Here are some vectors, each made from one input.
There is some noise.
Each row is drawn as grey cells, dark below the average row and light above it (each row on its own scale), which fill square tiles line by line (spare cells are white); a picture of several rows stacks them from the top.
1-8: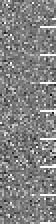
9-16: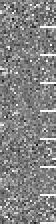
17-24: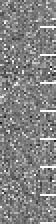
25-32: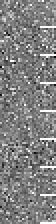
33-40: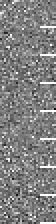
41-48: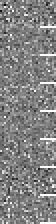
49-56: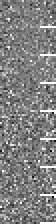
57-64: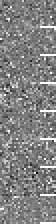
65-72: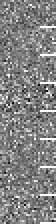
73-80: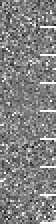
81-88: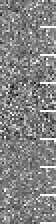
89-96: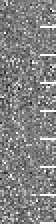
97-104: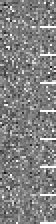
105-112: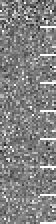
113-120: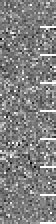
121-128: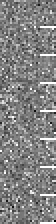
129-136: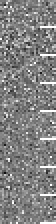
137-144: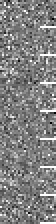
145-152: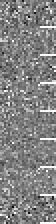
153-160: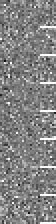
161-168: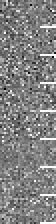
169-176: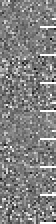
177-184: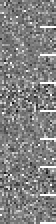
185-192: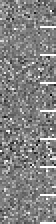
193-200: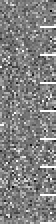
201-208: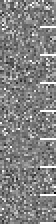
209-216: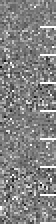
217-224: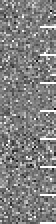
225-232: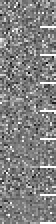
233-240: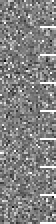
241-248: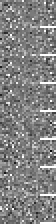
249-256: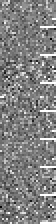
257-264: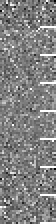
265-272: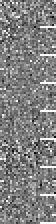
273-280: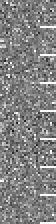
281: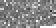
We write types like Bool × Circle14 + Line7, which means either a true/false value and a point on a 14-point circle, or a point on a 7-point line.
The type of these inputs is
Bool × Circle6 + Line9 × (Tree10 + Unit) + Tree8.
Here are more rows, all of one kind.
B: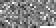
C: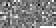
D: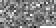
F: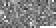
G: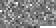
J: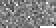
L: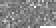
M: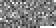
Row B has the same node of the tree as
F and G.
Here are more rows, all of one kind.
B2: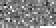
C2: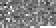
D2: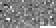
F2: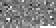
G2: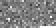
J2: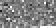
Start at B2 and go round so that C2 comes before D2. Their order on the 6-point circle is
B2, C2, J2, D2, F2, G2.
